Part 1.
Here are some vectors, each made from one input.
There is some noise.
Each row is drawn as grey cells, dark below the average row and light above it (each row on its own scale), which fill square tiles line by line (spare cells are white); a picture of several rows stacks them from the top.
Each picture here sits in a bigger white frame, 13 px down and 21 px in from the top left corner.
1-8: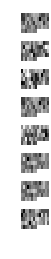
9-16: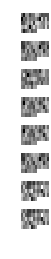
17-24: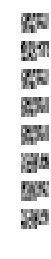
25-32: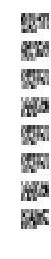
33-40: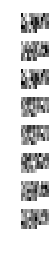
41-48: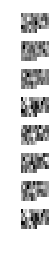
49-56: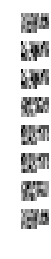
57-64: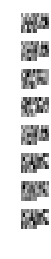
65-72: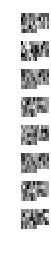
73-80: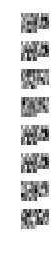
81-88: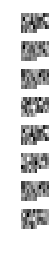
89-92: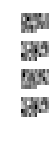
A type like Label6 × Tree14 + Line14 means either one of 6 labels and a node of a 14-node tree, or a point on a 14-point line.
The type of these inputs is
Line12.
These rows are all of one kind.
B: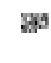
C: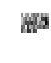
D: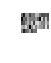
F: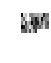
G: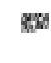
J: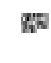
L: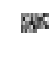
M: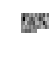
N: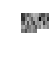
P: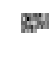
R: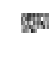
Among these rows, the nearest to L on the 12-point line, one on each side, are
F and M.
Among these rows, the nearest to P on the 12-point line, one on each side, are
G and J.
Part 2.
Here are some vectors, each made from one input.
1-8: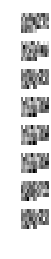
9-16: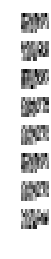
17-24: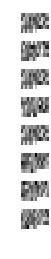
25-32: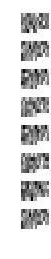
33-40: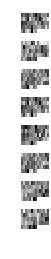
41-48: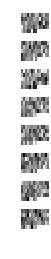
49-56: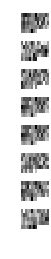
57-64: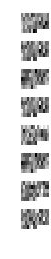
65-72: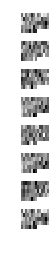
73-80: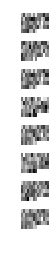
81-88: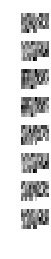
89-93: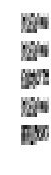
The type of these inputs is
Line15.
